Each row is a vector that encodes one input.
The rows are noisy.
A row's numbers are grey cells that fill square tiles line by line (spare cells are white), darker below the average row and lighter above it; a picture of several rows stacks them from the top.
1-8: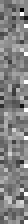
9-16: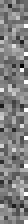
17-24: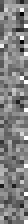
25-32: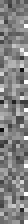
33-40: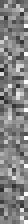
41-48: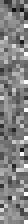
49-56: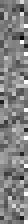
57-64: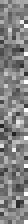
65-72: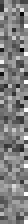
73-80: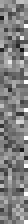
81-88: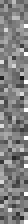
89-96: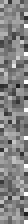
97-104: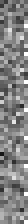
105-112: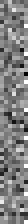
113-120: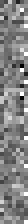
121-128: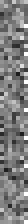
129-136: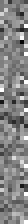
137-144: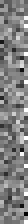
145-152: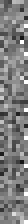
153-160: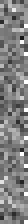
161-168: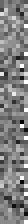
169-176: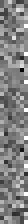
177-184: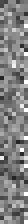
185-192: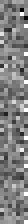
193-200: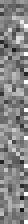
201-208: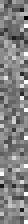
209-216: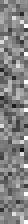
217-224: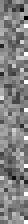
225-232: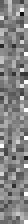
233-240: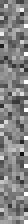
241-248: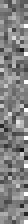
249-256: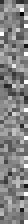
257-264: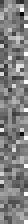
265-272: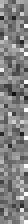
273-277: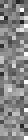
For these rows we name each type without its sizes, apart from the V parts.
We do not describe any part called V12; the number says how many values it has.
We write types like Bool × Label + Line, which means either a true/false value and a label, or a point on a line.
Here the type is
(Bool × Circle + Label) × V12.
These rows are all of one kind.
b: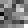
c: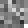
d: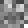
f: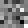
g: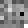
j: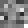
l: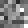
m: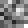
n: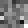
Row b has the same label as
f and n.
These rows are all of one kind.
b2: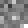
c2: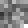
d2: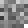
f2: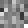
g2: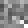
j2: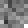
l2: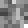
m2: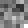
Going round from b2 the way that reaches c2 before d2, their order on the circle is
b2, f2, l2, c2, m2, g2, j2, d2.
